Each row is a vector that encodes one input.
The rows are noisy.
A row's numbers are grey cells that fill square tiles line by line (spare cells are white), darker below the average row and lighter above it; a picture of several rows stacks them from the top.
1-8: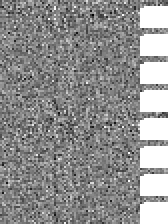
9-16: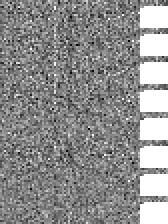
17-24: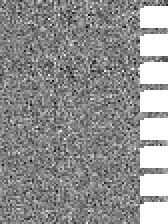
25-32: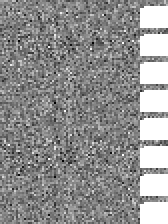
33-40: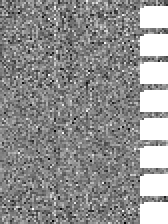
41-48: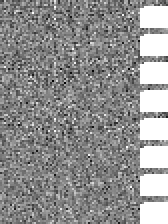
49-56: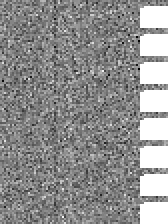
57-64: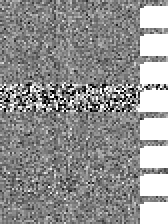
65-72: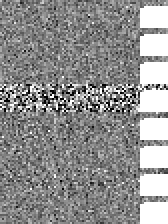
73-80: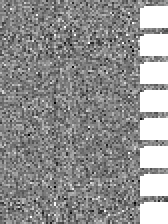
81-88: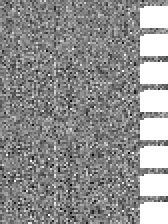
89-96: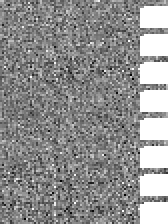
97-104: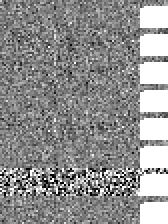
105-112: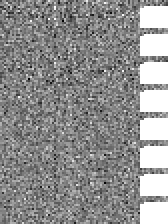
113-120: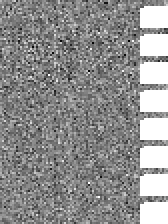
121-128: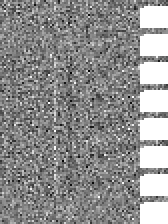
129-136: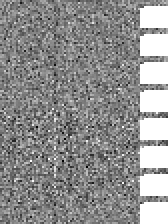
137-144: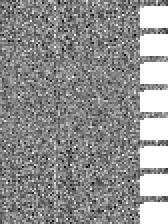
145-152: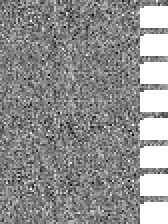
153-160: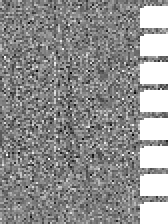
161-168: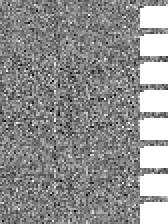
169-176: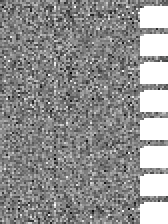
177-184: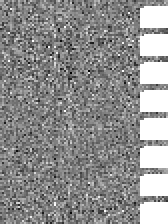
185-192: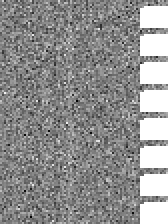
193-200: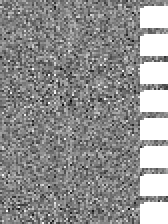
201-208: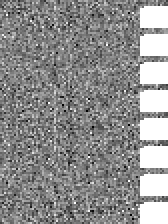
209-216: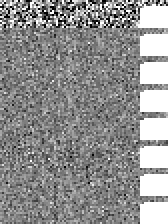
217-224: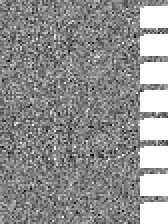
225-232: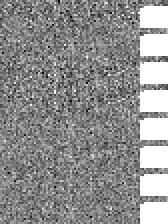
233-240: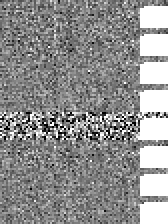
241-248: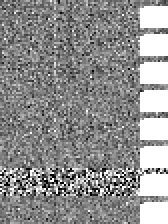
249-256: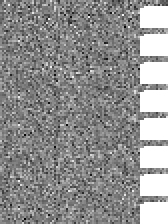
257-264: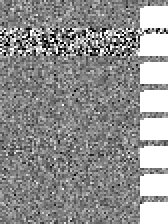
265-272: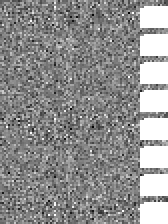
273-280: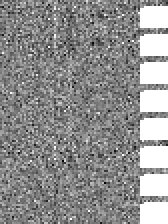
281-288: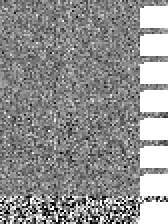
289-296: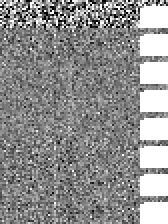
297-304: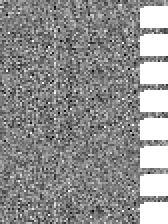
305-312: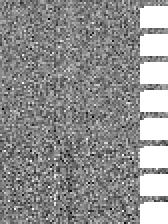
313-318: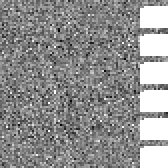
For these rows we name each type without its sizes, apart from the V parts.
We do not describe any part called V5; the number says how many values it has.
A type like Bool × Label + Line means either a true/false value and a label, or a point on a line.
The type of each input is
List(Label × Line × V5).
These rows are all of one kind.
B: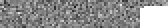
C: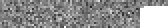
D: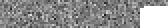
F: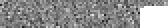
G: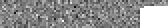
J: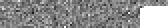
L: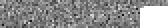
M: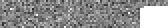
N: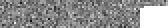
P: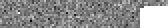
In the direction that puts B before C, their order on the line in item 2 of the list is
J, B, N, L, D, G, F, M, P, C.
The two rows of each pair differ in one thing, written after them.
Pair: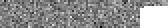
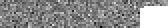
the value of V5 in item 2 of the list
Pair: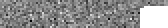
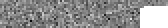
the place on the line in item 1 of the list
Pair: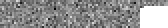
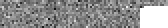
the place on the line in item 1 of the list
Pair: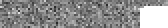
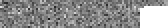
the place on the line in item 1 of the list
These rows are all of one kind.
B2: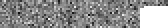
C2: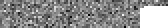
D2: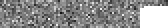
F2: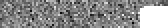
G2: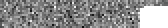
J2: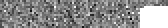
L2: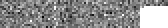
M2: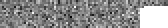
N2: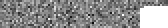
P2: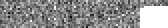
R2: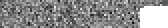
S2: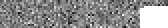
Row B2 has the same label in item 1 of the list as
M2 and S2.
